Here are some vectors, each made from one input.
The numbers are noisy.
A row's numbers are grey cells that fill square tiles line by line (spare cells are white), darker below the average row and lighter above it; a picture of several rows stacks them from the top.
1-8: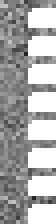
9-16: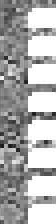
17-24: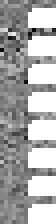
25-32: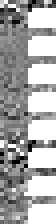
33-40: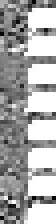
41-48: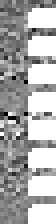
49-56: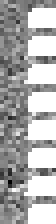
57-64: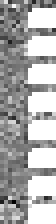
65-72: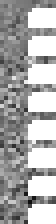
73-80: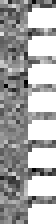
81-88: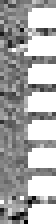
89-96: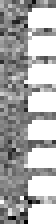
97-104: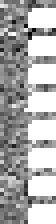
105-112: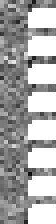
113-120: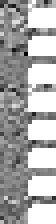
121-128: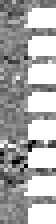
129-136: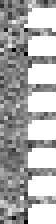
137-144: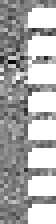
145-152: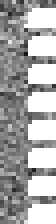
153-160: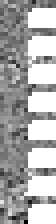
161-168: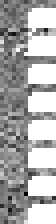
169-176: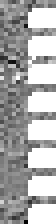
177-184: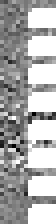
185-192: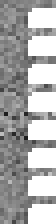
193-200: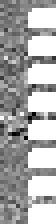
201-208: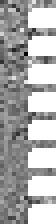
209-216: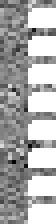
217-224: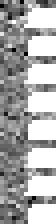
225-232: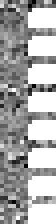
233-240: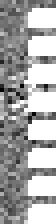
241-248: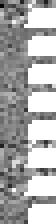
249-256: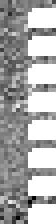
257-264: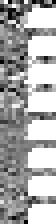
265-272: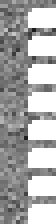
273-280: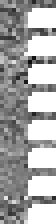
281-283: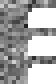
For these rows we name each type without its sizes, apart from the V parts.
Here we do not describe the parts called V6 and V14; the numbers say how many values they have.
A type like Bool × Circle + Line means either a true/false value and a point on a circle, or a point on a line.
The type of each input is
((Bool × Bool × Bool × Bool + Unit) × V6 + V14) × Line.
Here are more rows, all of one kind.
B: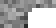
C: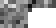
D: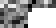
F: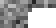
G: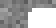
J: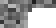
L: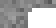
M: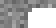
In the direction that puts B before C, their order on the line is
M, J, G, F, L, B, D, C.
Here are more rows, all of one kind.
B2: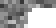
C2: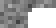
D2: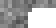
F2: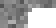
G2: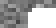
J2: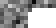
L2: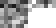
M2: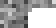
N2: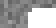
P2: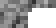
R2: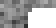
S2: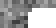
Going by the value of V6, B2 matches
D2 and F2.
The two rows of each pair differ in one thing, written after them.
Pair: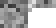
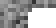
the place on the line
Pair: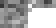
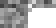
the place on the line
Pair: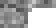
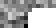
one of the four true/false values
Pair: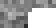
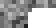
one of the four true/false values
